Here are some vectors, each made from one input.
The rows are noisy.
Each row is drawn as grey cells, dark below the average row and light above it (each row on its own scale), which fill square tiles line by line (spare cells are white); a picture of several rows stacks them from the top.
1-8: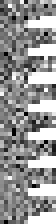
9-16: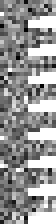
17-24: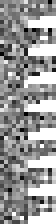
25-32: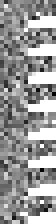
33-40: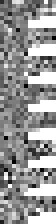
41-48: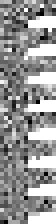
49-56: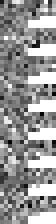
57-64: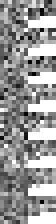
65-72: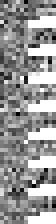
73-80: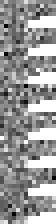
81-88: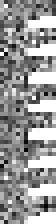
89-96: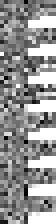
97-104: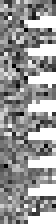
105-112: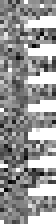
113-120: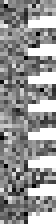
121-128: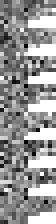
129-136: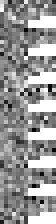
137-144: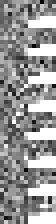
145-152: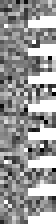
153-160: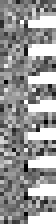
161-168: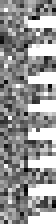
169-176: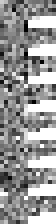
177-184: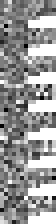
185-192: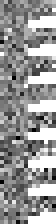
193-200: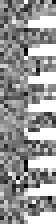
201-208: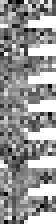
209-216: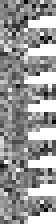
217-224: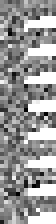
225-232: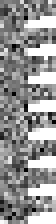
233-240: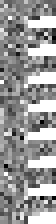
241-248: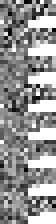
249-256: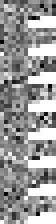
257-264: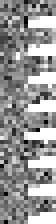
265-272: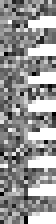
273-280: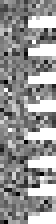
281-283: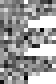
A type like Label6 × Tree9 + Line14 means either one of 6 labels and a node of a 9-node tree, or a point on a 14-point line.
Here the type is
(Bool × Bool × Bool + Line10) × (Circle8 + Unit).
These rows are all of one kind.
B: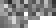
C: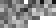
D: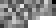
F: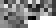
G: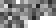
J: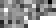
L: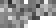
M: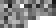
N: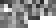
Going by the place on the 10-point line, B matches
D, M and N.
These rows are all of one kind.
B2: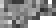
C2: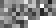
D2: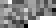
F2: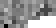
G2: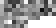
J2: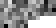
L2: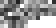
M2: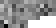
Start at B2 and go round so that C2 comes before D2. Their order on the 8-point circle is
B2, L2, M2, G2, C2, J2, F2, D2.
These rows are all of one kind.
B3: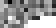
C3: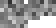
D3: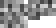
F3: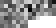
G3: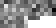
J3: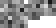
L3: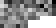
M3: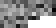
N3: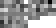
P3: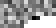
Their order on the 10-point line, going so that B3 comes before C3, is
B3, P3, C3, F3, L3, G3, J3, M3, D3, N3.
